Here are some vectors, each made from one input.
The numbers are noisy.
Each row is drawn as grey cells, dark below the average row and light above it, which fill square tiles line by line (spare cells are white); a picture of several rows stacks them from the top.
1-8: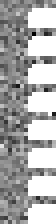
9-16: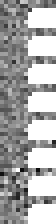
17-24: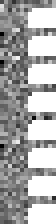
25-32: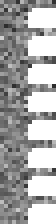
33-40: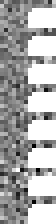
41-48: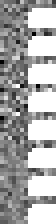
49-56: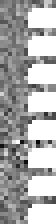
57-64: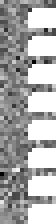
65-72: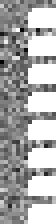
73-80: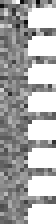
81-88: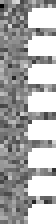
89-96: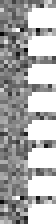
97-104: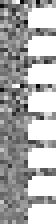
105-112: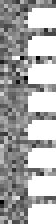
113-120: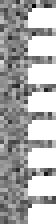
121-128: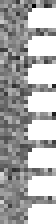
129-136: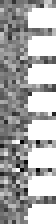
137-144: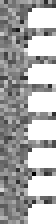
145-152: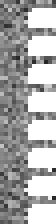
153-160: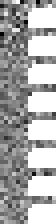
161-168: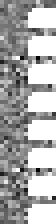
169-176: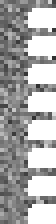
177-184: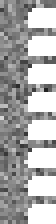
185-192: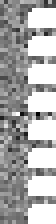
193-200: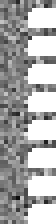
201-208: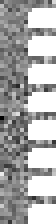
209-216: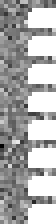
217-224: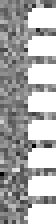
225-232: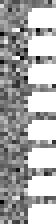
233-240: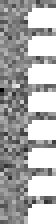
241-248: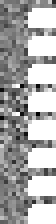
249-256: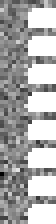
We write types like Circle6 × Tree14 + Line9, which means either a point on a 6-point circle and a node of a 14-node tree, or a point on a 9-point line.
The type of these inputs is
Bool × (Tree12 + Unit).
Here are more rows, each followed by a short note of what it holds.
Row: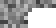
a node of a 12-node tree and a true/false value
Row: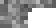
a node of a 12-node tree and a true/false value
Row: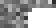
a node of a 12-node tree and a true/false value
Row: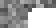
a node of a 12-node tree and a true/false value
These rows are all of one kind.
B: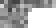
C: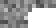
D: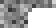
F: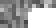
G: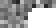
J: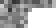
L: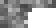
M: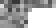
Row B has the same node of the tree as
J and M.
